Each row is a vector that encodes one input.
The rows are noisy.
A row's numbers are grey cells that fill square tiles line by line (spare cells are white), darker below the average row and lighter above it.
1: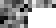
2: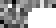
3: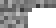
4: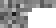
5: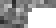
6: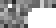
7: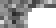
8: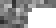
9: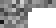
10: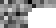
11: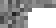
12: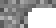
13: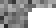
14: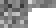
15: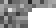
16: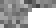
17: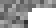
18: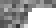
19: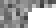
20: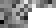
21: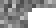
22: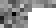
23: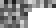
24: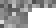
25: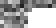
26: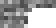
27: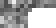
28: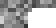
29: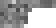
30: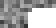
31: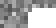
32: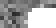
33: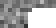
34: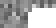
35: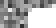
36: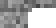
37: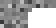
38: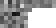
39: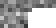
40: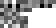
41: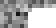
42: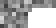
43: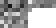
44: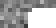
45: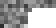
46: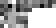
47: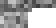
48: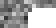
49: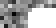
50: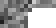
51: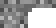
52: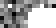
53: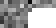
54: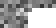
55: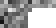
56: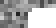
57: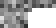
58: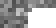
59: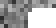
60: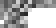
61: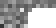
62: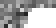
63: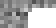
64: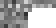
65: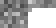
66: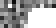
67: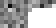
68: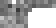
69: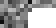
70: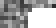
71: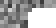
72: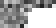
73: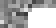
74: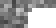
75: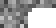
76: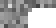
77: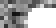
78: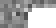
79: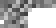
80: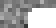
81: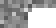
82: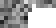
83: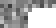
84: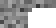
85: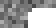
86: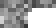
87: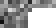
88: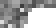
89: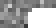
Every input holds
either a point on a 5-point line, or three true/false values, or a list of up to two points on a 4-point line.
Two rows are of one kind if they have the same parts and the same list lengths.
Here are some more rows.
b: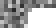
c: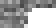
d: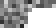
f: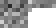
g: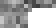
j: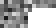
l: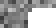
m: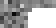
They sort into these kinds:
b, c, d, g
f
j
l
m

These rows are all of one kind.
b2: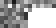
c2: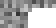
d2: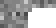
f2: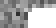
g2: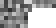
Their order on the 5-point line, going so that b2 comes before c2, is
d2, g2, f2, b2, c2.
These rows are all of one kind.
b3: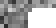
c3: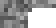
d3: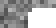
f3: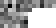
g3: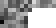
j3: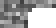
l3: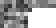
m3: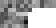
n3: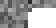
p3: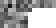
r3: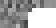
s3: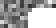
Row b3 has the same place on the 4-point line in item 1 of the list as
d3 and m3.
